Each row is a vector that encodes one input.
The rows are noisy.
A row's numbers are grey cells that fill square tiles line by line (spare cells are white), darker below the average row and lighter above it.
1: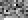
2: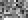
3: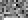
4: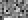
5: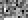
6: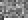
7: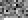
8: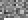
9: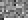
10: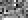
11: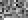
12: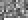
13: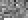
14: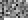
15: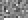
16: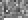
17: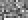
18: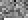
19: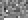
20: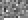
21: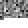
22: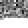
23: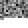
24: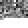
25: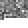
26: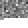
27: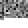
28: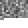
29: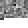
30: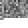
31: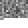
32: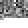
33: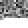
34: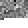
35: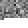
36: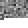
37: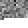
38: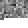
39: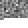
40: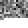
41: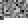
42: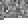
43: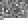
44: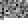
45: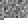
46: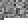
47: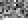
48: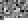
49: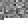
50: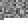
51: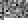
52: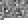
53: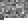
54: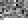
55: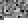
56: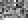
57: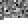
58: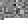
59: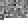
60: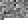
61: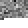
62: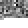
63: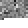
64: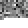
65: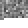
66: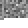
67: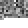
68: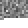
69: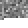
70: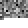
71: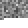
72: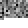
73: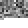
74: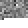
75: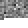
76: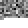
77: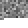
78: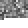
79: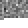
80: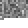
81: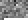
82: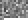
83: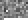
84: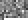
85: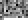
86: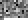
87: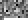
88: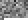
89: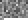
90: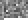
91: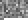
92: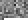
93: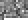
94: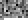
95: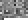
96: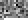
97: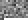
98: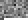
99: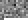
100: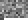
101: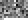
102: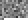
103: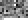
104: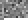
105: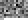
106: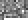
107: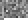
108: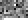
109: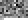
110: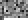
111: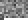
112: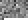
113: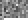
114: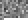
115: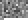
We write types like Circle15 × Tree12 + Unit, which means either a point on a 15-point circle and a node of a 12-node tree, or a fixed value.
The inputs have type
Bool × (Label5 + Line4) × Line5.
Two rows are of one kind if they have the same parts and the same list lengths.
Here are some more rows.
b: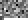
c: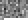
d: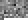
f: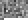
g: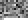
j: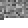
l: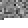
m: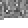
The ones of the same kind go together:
b, d, j, l
c, f, g, m

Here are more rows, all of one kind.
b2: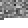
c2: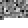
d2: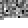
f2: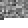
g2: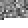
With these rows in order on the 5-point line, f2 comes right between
c2 and d2.
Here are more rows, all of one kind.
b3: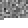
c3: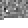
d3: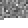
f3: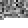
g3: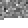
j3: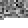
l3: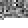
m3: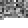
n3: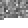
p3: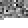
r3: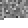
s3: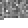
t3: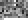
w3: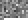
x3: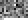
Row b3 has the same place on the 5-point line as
d3, p3, w3 and x3.
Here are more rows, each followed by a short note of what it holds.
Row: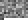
one of 5 labels, a point on a 5-point line and a true/false value
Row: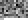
a point on a 4-point line, a point on a 5-point line and a true/false value
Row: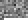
one of 5 labels, a point on a 5-point line and a true/false value
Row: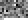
a point on a 4-point line, a point on a 5-point line and a true/false value
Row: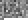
a point on a 4-point line, a point on a 5-point line and a true/false value
